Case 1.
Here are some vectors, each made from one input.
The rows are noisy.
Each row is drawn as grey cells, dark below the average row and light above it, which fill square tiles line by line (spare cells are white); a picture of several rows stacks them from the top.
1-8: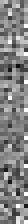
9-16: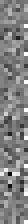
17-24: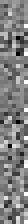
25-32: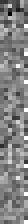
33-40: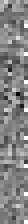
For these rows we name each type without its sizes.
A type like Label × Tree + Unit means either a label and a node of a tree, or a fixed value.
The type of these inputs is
Line.
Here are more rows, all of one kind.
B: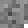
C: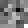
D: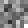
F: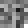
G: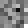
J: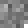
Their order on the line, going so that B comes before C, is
D, B, J, F, G, C.
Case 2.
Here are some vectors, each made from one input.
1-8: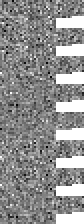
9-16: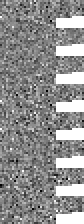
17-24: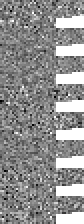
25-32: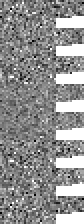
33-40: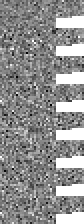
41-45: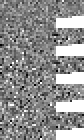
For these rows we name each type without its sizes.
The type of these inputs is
Tree.
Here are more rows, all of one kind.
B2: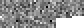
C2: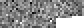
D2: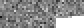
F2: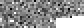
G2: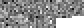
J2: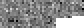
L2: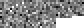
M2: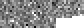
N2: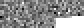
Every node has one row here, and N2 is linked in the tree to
D2 and L2.
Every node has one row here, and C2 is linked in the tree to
D2 and G2.
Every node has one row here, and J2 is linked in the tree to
B2 and D2.
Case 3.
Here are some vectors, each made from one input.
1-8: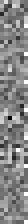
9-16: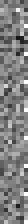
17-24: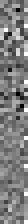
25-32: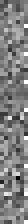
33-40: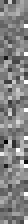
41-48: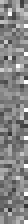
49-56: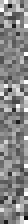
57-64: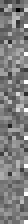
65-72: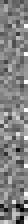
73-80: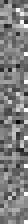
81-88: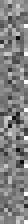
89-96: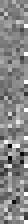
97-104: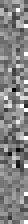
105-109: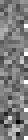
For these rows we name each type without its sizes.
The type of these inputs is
Line.
